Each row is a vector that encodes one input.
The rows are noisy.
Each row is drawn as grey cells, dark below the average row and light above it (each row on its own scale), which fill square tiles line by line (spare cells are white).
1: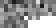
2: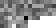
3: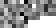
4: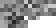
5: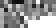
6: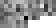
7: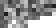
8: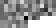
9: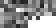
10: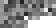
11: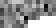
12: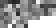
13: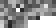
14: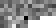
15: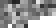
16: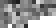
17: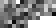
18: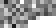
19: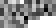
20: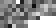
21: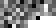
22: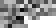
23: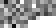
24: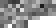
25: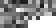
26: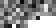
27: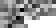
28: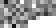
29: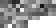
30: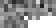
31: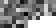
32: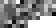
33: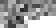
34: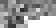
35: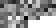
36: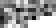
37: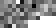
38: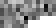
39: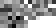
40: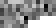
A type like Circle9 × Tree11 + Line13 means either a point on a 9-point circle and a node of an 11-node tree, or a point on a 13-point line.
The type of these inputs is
Bool × Bool × Bool × Line6.
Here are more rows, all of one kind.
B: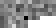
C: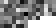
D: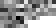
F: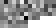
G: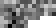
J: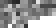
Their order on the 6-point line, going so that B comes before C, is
F, G, D, B, C, J.
